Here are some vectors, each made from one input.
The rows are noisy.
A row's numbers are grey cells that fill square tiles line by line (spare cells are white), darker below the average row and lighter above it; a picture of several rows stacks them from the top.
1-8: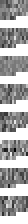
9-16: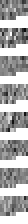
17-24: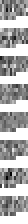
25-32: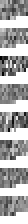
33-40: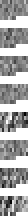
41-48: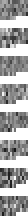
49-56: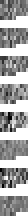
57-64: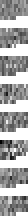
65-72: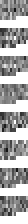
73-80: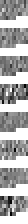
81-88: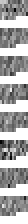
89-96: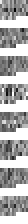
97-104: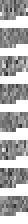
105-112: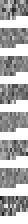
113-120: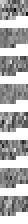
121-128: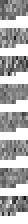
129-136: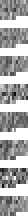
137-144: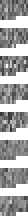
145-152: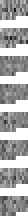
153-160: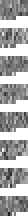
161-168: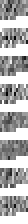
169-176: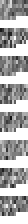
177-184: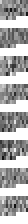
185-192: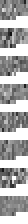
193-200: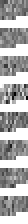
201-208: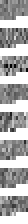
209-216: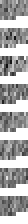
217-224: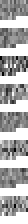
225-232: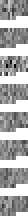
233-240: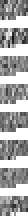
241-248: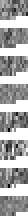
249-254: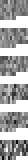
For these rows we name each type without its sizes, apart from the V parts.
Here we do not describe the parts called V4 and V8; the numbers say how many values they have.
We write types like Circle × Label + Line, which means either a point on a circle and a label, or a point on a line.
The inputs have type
Bool × V8 + Line × (Tree + V4).
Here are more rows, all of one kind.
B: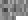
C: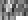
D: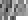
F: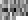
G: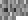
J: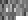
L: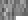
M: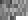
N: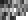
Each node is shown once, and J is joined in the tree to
M.
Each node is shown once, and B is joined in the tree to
F.
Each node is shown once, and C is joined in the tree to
D.
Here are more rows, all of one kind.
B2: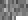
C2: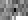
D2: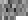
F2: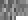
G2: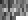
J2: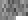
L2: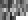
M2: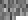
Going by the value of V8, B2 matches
C2 and F2.
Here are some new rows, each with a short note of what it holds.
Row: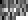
a true/false value and a value of V8
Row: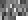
a point on a line and a value of V4
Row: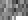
a true/false value and a value of V8
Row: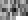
a point on a line and a node of a tree
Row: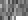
a true/false value and a value of V8
